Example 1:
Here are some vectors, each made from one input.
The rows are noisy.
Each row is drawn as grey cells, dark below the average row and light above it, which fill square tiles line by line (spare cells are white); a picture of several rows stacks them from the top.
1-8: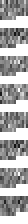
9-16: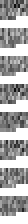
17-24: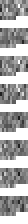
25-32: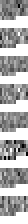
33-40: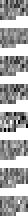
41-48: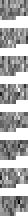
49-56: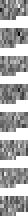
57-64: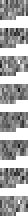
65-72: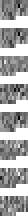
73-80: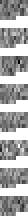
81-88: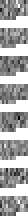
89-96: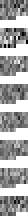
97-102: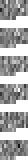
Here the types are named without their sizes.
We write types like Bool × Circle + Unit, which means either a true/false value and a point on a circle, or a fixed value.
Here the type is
List(Line).
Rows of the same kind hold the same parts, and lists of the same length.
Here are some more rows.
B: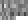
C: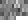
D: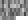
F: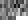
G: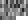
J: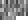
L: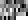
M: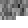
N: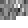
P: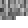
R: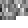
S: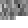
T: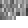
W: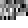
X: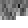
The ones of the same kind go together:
B, C, D, M, N, P, S, X
F, G, J, R, T
L, W

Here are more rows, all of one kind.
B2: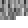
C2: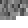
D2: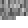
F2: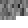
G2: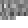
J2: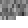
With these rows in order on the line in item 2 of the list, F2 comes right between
C2 and J2.
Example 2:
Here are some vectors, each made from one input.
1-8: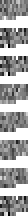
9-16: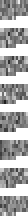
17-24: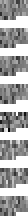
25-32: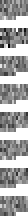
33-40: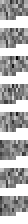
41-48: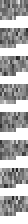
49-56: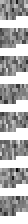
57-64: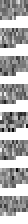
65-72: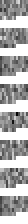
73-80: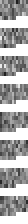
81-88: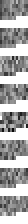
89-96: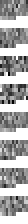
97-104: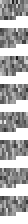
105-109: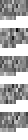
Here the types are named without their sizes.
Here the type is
Bool × (Circle + Unit).
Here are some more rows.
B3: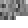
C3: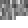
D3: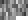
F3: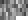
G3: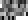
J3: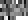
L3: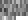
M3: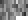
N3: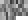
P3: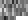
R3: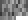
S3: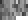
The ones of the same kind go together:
B3, C3, D3, F3, L3, M3, N3, P3, R3, S3
G3, J3

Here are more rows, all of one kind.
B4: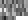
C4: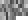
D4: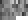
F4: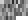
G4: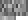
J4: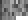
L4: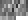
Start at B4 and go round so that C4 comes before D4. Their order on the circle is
B4, F4, C4, G4, L4, J4, D4.
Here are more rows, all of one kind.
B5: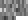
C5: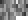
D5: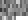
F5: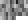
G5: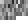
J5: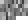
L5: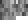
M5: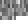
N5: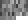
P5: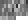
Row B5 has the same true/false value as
F5, G5 and J5.
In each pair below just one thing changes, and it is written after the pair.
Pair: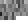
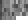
the true/false value
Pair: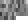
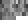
the true/false value
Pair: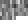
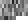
the true/false value
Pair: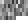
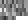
the place on the circle
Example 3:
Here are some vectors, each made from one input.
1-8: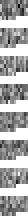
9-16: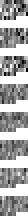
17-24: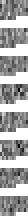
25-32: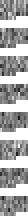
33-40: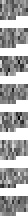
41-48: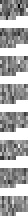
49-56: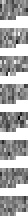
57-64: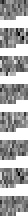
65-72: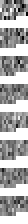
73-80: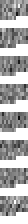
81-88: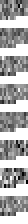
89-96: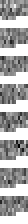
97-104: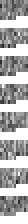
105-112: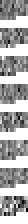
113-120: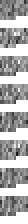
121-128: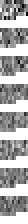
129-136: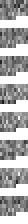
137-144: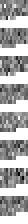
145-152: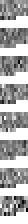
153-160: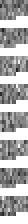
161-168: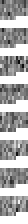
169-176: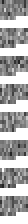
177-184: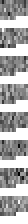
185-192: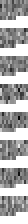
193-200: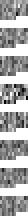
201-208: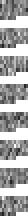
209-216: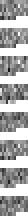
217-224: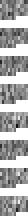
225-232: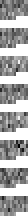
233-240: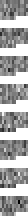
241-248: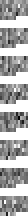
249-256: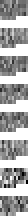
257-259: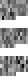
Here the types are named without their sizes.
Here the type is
List(Circle).
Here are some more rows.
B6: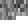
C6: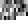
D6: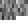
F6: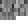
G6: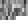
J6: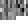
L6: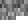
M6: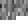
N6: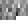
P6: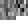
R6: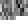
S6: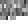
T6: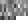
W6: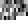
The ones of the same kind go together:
B6, J6, L6, M6, N6, P6, T6
C6, W6
D6, F6, G6, R6, S6

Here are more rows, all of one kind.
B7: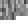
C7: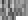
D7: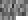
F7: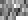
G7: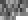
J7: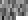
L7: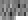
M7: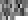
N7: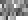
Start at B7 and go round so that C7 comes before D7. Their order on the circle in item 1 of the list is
B7, C7, F7, N7, M7, G7, L7, D7, J7.
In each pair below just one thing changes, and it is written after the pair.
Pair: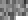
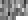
the place on the circle in item 1 of the list
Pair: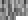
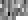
the place on the circle in item 2 of the list
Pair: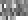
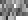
the place on the circle in item 2 of the list
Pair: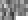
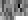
the place on the circle in item 1 of the list
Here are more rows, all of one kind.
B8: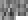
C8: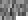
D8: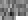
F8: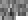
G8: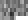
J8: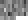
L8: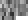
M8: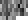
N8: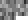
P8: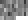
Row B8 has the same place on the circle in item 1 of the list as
C8, D8, F8 and G8.
